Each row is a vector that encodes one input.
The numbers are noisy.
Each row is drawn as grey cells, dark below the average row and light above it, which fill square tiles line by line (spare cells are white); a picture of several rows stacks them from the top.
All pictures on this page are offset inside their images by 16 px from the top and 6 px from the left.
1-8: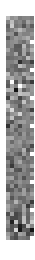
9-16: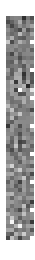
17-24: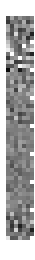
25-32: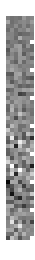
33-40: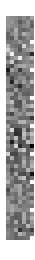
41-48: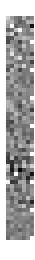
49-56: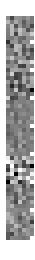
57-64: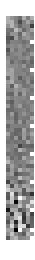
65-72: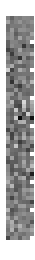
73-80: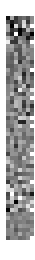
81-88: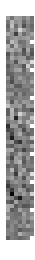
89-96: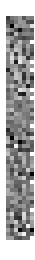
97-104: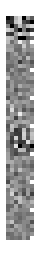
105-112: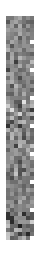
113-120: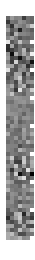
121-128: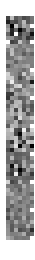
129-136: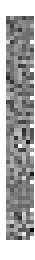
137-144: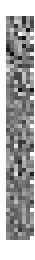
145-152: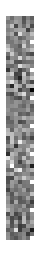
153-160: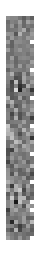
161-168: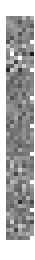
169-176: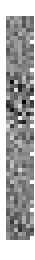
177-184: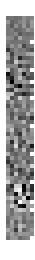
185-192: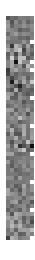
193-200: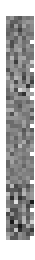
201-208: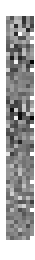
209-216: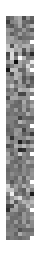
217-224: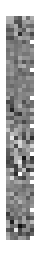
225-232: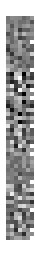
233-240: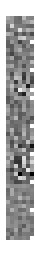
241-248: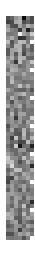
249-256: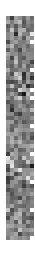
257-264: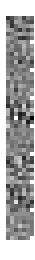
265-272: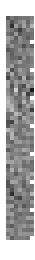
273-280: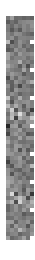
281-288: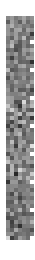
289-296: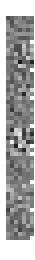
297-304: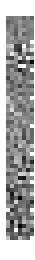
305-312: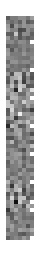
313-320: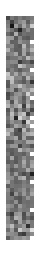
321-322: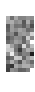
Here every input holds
four true/false values.
